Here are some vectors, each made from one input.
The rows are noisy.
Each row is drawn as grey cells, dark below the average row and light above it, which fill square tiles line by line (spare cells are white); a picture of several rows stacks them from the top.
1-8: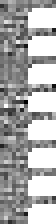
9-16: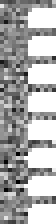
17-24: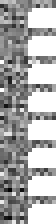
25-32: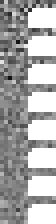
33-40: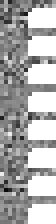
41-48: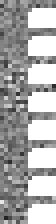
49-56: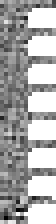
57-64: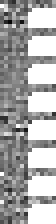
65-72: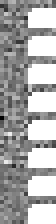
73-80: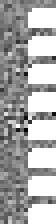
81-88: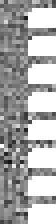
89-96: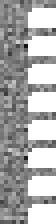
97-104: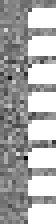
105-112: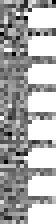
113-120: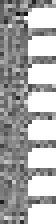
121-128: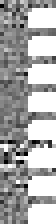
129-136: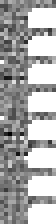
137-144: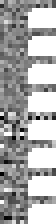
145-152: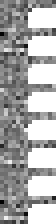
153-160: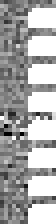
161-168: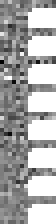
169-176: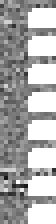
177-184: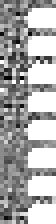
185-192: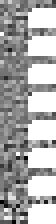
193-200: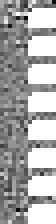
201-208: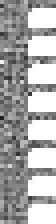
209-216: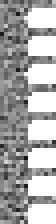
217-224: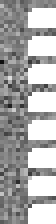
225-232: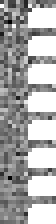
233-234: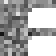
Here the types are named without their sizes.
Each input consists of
a list of points on a line.
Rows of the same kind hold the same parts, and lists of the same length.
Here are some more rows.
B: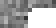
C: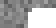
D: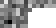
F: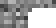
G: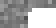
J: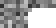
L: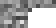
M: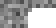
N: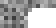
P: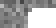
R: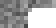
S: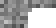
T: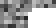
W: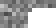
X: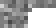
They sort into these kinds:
B, G, J, S, W, X
C, F, M, T
D, N
L, P, R

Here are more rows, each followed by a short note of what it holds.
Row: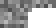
a list of two items
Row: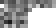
a list of three items
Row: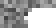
the empty list
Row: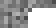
a list of one item
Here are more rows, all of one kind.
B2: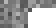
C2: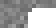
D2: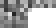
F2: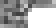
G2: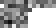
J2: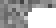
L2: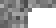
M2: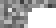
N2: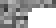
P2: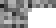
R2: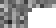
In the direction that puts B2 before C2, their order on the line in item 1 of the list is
J2, B2, P2, M2, C2, R2, G2, F2, N2, D2, L2.
